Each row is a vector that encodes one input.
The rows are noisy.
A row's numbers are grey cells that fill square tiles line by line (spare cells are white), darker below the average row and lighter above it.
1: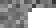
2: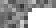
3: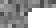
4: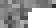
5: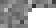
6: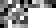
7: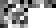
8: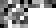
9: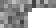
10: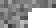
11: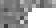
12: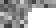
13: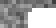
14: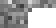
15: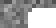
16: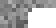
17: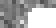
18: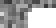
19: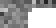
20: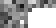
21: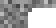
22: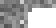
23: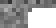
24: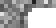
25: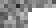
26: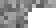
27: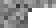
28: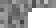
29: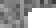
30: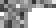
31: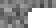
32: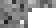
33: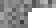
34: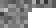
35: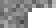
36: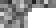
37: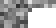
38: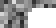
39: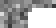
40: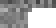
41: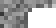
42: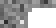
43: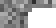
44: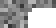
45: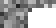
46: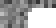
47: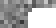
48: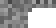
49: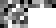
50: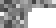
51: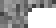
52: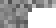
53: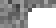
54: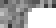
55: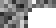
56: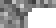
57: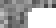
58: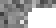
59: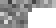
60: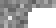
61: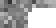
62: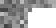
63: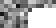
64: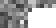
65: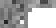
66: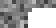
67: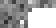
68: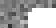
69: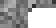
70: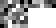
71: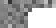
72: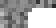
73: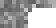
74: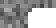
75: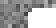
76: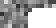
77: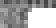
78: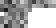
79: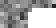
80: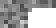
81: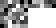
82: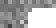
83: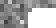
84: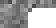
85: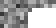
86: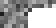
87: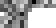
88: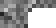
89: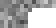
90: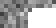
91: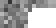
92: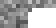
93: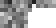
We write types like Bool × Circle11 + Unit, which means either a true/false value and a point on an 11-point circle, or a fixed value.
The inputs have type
Circle9 × Circle9 × Tree9 + Unit.
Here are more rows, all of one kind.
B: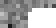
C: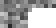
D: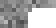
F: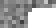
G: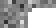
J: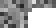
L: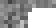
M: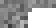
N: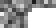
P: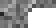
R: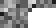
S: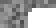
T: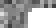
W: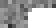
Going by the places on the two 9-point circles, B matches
C, L and M.
